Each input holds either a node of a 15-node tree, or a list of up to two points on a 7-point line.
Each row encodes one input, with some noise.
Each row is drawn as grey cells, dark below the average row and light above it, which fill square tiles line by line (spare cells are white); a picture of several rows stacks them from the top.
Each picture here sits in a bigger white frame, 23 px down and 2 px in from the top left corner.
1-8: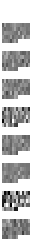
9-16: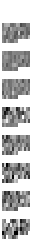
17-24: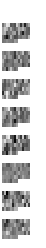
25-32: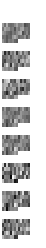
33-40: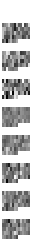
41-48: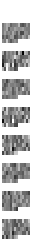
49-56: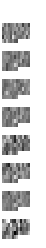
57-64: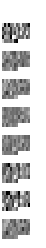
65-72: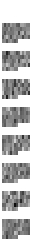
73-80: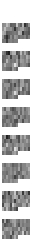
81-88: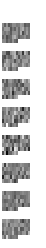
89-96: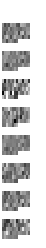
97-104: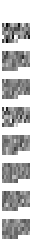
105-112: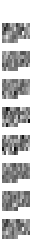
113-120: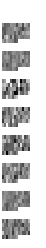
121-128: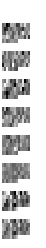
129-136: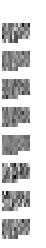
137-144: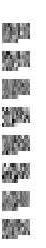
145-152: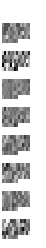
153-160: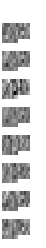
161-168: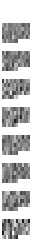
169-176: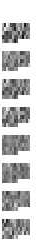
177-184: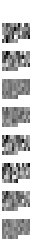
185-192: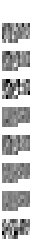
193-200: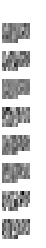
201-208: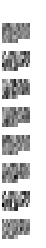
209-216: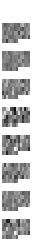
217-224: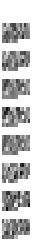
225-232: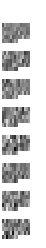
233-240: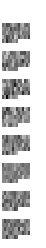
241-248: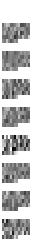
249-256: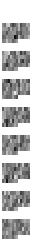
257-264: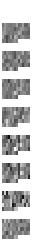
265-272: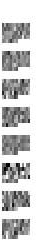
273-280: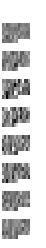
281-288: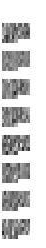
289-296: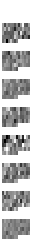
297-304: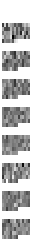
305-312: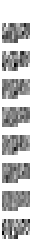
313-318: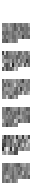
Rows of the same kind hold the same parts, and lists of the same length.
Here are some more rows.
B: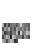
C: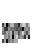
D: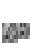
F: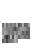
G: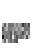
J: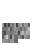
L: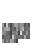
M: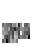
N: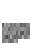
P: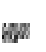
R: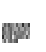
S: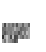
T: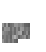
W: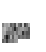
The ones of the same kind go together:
B, C, J, P, S
D, N
F, G, R, T, W
L, M

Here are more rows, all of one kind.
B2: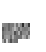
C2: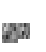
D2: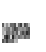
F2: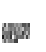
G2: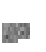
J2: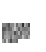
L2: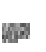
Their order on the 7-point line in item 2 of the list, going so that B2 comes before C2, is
F2, G2, D2, L2, J2, B2, C2.
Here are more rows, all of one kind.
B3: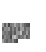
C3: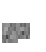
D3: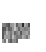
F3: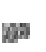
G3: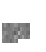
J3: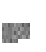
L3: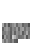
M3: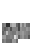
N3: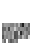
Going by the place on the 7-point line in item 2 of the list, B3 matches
G3 and L3.
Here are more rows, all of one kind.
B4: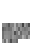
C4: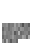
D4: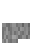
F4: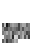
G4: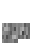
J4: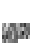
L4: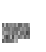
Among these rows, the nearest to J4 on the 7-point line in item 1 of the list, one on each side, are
D4 and L4.
